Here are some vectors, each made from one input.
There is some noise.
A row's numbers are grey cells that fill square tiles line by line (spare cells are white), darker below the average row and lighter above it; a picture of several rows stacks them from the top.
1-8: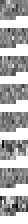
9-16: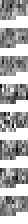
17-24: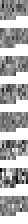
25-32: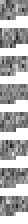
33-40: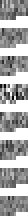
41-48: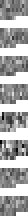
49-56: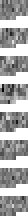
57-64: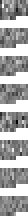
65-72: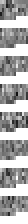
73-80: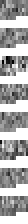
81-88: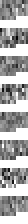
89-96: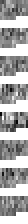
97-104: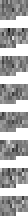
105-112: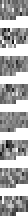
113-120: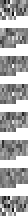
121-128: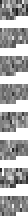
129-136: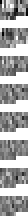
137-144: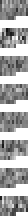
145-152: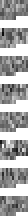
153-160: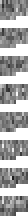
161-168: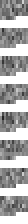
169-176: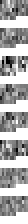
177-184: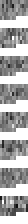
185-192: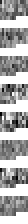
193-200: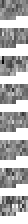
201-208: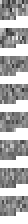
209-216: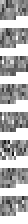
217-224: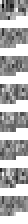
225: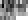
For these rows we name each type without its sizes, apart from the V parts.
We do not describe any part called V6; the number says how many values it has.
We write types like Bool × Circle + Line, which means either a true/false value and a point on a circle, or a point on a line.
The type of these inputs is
List(Bool × V6).
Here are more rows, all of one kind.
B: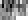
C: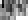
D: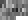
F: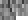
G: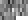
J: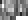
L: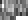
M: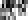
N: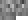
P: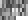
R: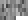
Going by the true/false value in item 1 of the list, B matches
C and D.
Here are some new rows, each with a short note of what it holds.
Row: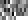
the empty list
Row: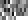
the empty list
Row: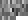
a list of one item
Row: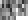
a list of two items
